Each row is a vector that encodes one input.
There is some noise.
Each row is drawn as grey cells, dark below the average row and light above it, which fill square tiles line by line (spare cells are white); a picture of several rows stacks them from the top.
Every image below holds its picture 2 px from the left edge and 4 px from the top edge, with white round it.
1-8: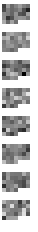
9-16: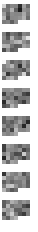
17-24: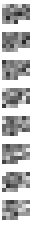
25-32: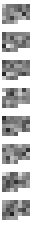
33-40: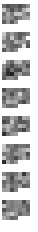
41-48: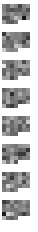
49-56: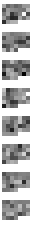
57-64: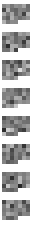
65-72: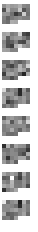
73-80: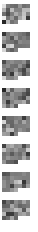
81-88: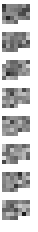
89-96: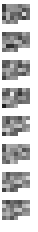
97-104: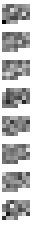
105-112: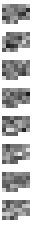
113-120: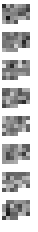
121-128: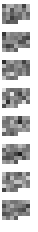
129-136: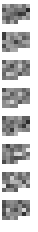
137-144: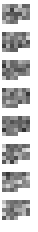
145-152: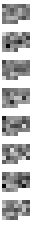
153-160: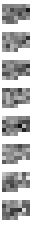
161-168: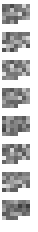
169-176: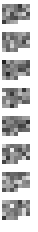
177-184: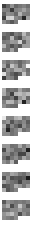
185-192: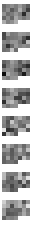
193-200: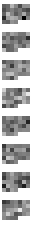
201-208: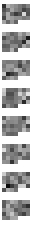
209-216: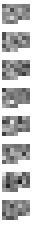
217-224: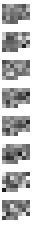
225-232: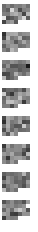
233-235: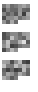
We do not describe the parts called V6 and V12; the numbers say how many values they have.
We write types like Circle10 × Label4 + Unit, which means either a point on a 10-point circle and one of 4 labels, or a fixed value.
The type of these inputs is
Bool × (Circle8 + V6) × V12.
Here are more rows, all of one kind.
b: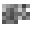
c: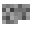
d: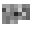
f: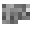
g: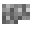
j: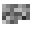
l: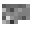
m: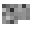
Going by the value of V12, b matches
f and g.
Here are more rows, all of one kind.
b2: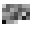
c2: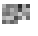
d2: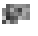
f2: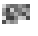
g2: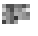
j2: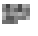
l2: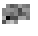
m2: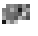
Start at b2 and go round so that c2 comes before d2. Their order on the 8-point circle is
b2, g2, l2, m2, c2, f2, d2, j2.
